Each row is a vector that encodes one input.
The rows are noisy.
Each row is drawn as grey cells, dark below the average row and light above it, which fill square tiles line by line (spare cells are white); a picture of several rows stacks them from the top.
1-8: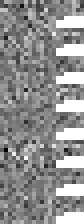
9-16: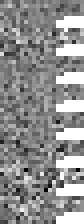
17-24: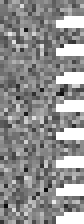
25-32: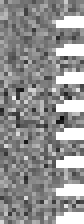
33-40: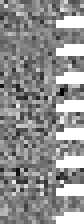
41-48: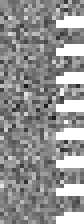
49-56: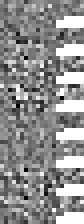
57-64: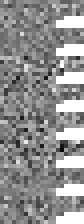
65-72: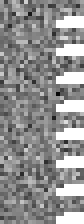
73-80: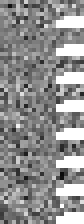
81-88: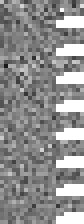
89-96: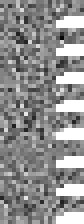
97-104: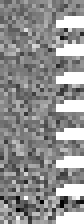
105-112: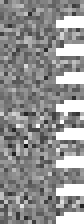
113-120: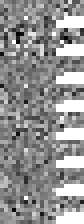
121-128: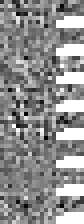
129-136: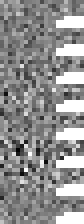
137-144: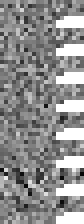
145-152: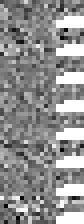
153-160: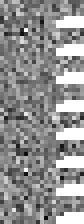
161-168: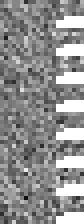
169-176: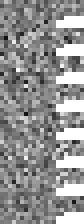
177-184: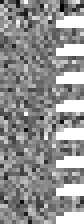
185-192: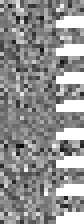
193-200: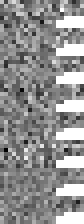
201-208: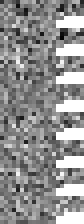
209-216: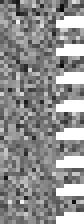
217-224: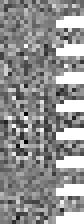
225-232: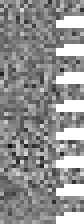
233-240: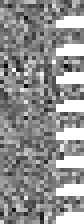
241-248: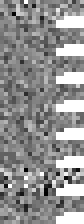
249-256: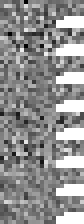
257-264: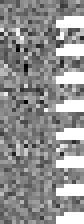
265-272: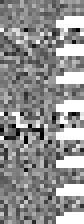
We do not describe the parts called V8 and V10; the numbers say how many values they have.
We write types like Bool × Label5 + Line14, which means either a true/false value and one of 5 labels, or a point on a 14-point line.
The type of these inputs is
(Line9 + V10) × V8 + Tree13.
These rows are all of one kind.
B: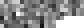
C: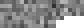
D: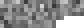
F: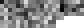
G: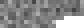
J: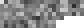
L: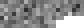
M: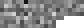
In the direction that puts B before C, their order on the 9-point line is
D, B, M, J, C, L, G, F.
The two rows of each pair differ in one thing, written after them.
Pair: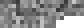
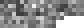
the value of V8
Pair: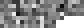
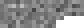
the value of V10
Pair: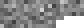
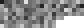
the value of V8
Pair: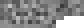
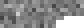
the value of V8
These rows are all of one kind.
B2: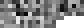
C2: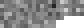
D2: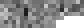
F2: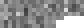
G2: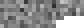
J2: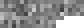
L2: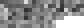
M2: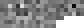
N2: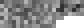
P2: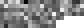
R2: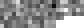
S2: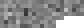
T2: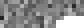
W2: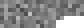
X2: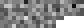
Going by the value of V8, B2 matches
N2, P2, T2 and W2.
